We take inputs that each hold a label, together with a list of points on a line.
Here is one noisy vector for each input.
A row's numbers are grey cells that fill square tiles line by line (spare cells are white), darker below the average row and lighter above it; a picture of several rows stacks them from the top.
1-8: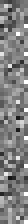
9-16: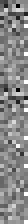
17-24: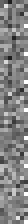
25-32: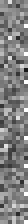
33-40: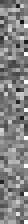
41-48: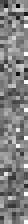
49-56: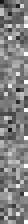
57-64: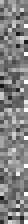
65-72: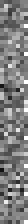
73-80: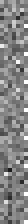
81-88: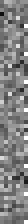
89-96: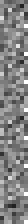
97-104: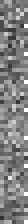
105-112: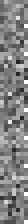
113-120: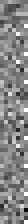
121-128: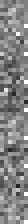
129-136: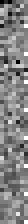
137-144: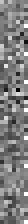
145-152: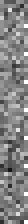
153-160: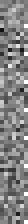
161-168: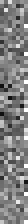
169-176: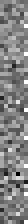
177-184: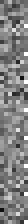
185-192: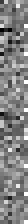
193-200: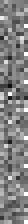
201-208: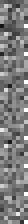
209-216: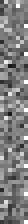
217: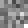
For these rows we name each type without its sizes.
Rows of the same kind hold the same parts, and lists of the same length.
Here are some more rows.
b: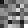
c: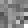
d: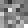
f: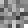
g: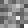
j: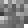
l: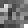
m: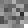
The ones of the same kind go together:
b
c, j, l
d, f, g, m

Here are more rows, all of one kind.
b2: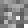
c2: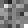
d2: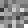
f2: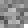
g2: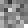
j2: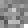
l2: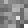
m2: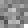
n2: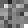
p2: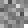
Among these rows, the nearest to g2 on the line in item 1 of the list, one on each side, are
d2 and p2.
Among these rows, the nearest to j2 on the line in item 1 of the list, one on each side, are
l2 and m2.
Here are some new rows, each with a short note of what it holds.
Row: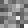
a label, together with a list of one item
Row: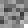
a label, together with a list of one item
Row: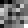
a label, together with the empty list
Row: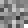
a label, together with a list of one item
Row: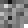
a label, together with a list of one item
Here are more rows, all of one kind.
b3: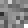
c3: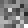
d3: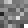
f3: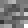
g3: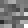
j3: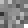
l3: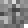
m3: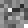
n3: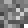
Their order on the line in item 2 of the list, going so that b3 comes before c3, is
j3, b3, d3, l3, c3, n3, m3, f3, g3.
